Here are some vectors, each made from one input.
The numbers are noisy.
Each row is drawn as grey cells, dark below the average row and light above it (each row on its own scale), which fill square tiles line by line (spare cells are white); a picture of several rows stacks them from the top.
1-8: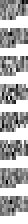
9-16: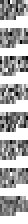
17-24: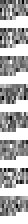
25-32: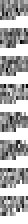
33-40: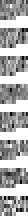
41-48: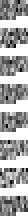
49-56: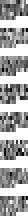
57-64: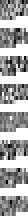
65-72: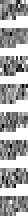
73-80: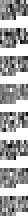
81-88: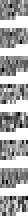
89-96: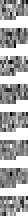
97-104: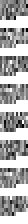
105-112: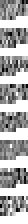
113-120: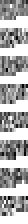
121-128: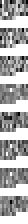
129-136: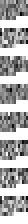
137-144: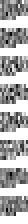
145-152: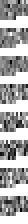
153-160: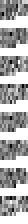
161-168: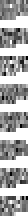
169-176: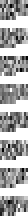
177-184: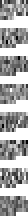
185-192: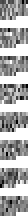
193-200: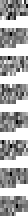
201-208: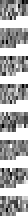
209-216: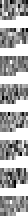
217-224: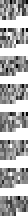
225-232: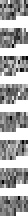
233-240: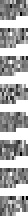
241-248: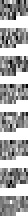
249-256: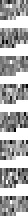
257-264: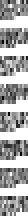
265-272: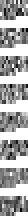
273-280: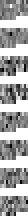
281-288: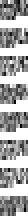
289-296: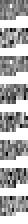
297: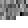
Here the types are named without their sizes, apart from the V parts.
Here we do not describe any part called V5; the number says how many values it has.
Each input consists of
a list of items, each a label and a value of V5.
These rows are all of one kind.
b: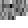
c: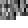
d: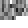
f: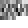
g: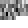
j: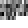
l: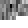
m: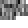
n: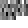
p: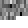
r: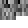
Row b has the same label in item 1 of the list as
d and p.
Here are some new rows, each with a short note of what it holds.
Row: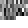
the empty list
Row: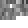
a list of one item
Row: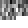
a list of one item
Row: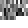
the empty list
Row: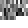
the empty list
